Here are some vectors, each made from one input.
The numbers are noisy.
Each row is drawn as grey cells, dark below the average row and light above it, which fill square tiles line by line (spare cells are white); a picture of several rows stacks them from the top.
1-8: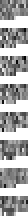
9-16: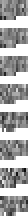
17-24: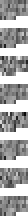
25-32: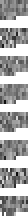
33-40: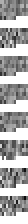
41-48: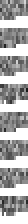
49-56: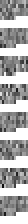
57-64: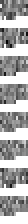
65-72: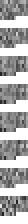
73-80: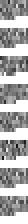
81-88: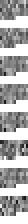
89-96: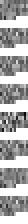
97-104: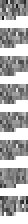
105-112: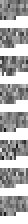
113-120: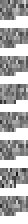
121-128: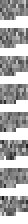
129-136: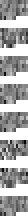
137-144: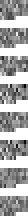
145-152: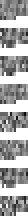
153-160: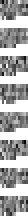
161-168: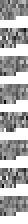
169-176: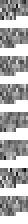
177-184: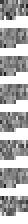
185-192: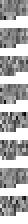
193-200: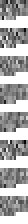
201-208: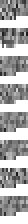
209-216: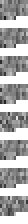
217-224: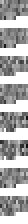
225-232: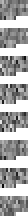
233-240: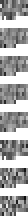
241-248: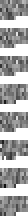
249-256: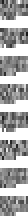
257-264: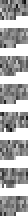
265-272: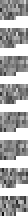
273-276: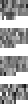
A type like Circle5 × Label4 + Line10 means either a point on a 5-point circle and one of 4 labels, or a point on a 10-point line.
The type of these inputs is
Bool × (Line7 + Line12).
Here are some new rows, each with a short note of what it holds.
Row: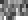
a point on a 7-point line and a true/false value
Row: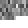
a point on a 12-point line and a true/false value
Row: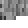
a point on a 12-point line and a true/false value
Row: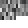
a point on a 7-point line and a true/false value
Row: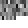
a point on a 7-point line and a true/false value
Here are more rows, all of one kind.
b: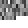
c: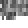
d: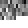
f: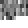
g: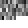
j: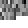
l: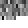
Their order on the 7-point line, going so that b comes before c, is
f, g, d, j, b, c, l.
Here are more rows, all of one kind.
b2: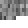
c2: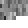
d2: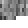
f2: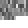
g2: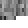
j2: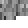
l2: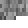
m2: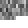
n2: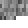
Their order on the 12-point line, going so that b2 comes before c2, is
b2, f2, m2, n2, l2, j2, c2, g2, d2.
